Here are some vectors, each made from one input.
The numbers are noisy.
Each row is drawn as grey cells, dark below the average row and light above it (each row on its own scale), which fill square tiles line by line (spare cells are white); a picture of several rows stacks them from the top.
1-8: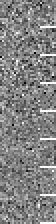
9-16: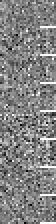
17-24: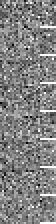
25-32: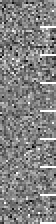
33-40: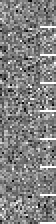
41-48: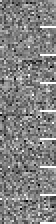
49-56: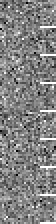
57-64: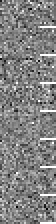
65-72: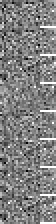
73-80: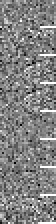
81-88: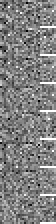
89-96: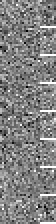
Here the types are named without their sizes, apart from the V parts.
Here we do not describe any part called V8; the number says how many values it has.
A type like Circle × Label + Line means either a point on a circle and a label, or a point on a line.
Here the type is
List(Circle) × V8.
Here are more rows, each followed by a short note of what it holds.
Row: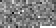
a value of V8, together with a list of one item
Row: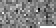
a value of V8, together with a list of one item
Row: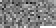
a value of V8, together with the empty list
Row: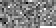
a value of V8, together with the empty list
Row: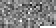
a value of V8, together with a list of two items
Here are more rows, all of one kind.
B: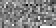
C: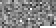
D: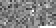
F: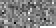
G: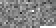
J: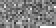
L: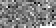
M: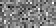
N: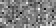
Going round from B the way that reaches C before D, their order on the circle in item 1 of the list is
B, C, J, F, N, L, D, M, G.
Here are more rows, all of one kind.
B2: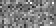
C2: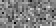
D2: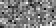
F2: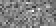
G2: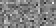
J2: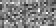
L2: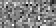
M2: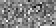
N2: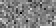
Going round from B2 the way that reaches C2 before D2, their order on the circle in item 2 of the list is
B2, L2, F2, C2, G2, J2, N2, M2, D2.
